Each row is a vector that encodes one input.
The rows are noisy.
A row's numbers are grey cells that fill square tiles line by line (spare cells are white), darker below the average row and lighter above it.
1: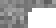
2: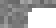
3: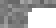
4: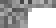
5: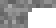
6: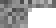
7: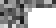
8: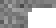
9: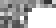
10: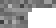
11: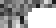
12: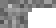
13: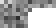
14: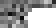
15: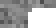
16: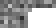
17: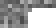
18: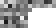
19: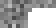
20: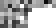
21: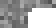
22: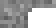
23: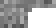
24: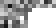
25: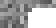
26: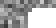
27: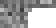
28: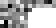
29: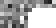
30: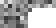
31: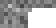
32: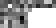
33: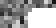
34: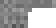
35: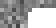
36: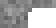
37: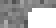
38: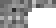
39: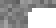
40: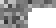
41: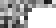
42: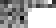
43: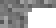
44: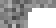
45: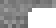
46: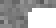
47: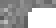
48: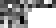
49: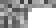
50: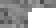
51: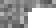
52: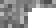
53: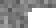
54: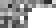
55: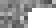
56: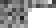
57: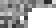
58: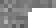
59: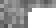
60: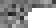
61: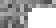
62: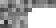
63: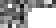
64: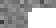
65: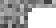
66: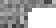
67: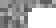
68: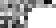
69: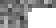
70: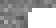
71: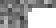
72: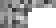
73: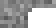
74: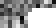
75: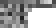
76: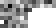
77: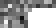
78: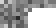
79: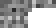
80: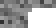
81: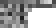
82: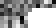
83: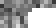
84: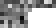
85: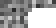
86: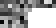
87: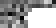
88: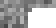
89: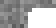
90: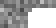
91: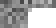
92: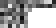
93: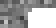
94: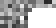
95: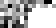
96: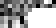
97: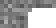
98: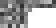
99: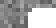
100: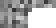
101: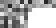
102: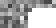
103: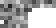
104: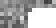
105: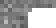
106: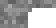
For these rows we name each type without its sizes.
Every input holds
either a point on a line and three true/false values, or a node of a tree.
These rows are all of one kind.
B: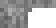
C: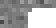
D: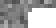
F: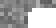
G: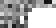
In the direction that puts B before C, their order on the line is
F, B, C, D, G.
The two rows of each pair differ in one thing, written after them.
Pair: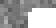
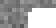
the place on the line
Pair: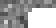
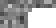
the place on the line
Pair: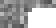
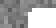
the place on the line
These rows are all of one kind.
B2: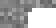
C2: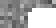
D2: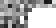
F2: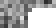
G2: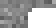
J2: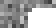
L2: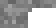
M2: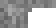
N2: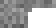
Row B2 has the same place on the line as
M2 and N2.
